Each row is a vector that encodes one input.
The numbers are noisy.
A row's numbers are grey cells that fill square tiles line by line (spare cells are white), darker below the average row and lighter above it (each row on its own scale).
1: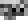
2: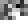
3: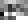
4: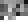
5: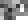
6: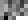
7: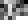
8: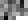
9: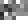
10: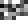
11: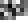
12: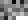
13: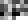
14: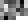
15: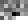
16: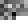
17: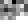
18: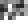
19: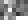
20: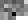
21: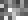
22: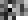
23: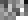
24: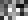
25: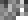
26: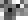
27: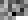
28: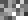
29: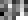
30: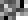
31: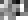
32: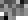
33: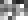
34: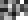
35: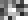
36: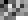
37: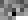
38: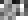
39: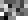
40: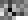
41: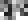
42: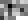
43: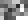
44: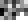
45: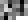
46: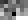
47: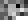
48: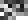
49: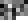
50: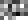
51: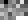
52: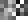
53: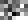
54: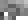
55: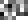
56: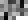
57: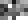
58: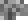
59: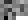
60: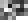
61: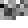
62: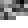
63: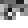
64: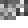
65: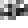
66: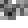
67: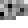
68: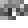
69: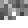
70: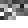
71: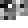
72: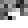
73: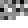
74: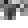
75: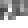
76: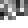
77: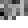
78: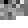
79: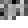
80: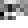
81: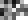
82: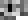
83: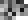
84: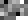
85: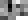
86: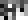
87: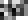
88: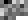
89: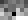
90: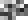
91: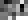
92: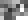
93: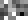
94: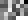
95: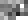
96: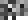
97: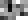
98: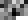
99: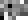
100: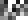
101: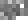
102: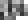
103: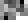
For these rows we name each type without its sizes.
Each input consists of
two labels and four true/false values.
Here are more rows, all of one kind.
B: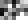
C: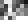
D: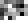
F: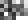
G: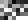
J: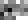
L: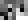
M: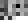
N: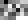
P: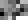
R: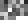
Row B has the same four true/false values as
J, M and N.
